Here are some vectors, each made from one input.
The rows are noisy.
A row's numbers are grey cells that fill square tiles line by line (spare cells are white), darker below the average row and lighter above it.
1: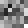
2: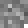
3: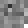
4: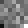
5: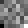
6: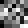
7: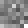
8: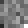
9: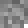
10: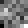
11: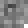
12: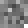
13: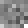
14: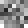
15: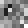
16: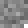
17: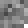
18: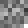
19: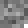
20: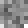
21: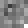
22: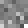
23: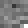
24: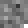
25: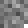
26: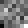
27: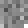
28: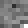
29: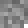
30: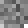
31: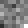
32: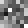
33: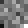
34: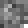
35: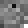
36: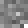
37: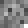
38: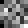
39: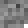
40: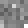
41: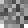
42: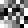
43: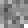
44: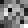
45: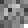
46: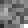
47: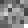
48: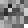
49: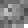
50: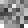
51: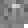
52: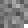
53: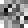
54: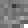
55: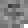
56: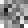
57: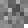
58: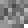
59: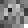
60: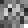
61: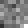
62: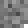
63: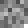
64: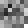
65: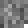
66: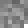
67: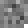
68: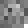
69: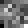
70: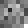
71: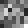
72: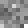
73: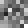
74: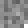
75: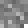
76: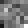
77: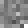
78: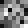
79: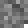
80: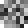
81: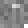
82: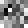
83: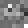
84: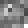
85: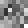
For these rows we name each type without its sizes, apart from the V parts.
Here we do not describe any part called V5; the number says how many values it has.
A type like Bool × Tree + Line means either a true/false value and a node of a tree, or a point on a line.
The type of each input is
Bool × List(Line) × V5.
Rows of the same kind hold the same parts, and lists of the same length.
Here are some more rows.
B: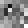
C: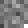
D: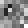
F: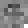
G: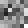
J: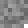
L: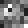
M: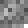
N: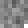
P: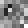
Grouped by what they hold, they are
B, D, F, N, P
C, G
J, L, M

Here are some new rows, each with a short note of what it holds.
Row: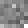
a true/false value and a value of V5, together with a list of two items
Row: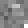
a true/false value and a value of V5, together with the empty list
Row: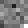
a true/false value and a value of V5, together with a list of one item
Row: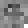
a true/false value and a value of V5, together with a list of one item
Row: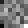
a true/false value and a value of V5, together with the empty list
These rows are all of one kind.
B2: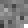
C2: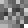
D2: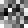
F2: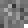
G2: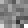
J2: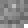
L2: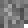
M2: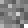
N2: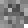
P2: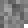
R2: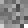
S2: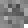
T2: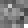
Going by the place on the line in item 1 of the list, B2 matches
N2 and R2.
